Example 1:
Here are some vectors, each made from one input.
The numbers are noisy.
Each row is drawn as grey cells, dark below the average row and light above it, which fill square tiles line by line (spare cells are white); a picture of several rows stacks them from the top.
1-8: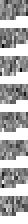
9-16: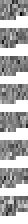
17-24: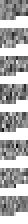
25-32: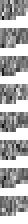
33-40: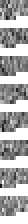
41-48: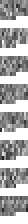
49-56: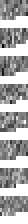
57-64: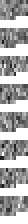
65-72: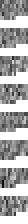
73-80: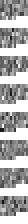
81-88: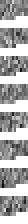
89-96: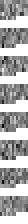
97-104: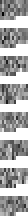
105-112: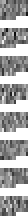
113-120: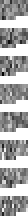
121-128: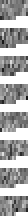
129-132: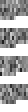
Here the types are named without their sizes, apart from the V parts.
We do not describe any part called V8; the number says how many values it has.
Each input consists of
a label, a true/false value and a value of V8.
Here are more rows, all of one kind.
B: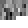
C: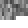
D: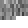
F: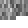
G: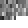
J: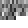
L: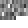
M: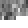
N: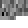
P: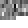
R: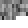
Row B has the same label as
C, F, L and N.
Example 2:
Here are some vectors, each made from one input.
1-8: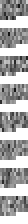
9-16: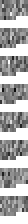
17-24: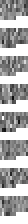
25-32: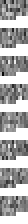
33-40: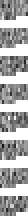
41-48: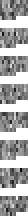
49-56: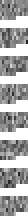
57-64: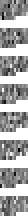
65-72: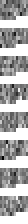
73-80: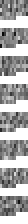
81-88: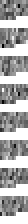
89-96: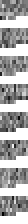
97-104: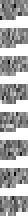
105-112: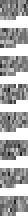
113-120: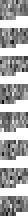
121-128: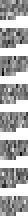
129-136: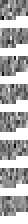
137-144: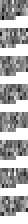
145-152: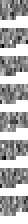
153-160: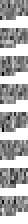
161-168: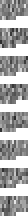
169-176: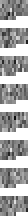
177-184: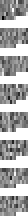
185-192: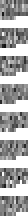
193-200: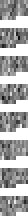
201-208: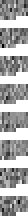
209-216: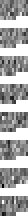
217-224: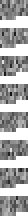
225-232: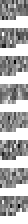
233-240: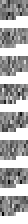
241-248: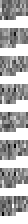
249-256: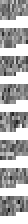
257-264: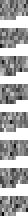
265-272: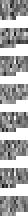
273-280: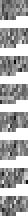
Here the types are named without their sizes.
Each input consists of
a label, together with either a label, or a point on a line.
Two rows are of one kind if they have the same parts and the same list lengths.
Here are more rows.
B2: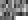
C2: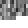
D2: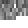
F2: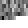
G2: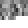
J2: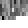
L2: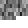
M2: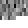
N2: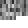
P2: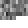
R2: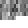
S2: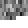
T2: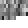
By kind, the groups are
B2, F2, L2, M2, P2, S2, T2
C2, D2, G2, J2, N2, R2

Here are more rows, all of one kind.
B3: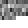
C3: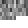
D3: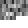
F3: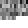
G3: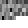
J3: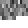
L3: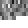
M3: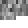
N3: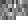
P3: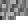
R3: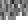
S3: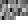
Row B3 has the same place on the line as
C3, D3, M3 and N3.
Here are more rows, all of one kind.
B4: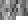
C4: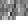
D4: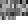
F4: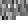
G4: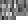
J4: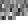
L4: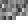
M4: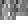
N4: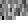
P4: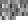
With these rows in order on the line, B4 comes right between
M4 and P4.
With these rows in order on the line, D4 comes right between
C4 and P4.
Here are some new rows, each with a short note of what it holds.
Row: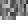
a label and a point on a line
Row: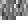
two labels
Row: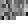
two labels
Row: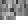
a label and a point on a line
